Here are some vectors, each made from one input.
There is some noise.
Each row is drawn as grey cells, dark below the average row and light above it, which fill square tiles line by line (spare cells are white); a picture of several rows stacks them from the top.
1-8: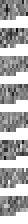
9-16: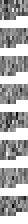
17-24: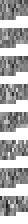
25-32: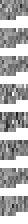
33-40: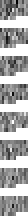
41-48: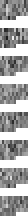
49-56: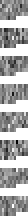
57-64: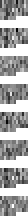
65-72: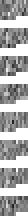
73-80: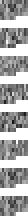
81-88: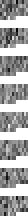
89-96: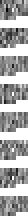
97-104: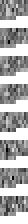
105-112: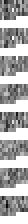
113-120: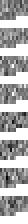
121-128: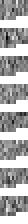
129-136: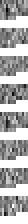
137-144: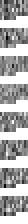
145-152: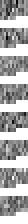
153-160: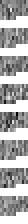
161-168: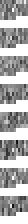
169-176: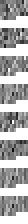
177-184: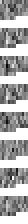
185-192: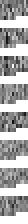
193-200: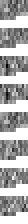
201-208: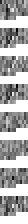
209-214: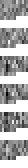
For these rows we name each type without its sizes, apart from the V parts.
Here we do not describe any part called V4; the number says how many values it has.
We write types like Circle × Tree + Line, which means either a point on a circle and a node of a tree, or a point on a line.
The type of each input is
Bool × Bool × Bool × (Tree + V4).
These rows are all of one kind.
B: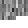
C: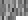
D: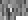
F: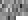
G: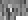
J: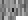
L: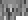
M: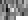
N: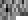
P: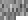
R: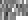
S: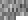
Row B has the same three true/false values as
C and J.
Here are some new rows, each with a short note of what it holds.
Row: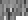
a node of a tree and three true/false values
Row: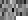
three true/false values and a value of V4
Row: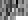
three true/false values and a value of V4
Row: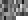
three true/false values and a value of V4
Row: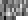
three true/false values and a value of V4
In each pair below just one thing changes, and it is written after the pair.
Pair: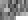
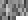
the value of V4
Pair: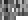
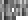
one of the three true/false values
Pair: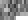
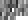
one of the three true/false values
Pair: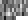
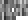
one of the three true/false values
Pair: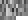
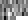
one of the three true/false values
